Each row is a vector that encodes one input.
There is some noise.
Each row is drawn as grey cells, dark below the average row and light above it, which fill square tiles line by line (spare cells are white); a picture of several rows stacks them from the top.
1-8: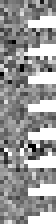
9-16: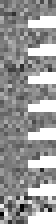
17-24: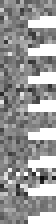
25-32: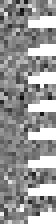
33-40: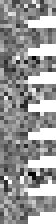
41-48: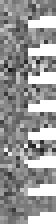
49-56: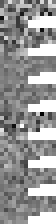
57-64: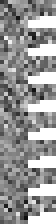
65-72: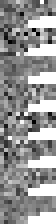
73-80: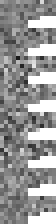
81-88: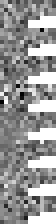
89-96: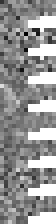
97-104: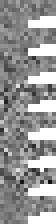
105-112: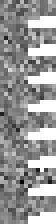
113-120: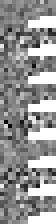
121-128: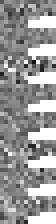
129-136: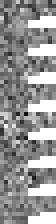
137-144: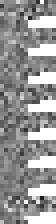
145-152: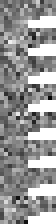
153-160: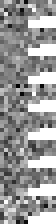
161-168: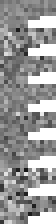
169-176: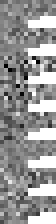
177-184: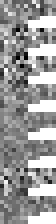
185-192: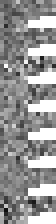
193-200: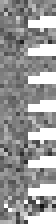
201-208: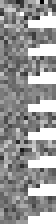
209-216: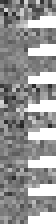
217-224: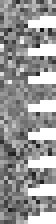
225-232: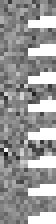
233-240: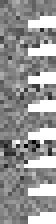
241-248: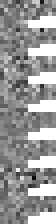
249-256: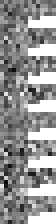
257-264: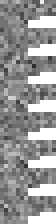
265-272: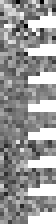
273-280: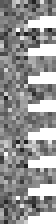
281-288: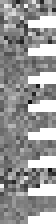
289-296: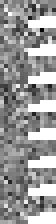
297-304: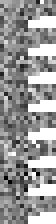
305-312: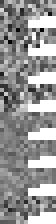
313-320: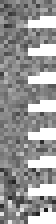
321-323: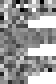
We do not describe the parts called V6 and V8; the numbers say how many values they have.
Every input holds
a point on an 11-point line, together with either a point on a 9-point line, a true/false value and a value of V6, or a value of V8.
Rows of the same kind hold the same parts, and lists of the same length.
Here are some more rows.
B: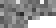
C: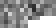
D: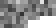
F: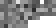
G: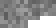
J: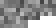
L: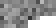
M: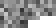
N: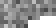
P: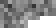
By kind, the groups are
B, C, D, F, J, P
G, L, M, N

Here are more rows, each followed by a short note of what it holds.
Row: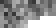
a point on an 11-point line and a value of V8
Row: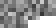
a point on a 9-point line, a point on an 11-point line, a true/false value and a value of V6
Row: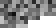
a point on an 11-point line and a value of V8
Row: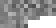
a point on a 9-point line, a point on an 11-point line, a true/false value and a value of V6
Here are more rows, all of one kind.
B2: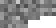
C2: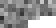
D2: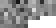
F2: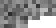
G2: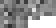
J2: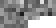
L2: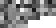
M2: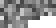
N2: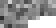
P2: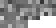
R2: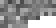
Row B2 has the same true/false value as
C2, M2, N2 and R2.
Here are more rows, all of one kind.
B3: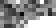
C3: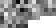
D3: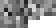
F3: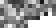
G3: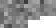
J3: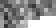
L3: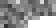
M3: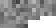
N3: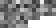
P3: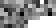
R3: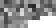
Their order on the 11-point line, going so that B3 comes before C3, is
F3, D3, M3, B3, C3, G3, R3, P3, N3, J3, L3.
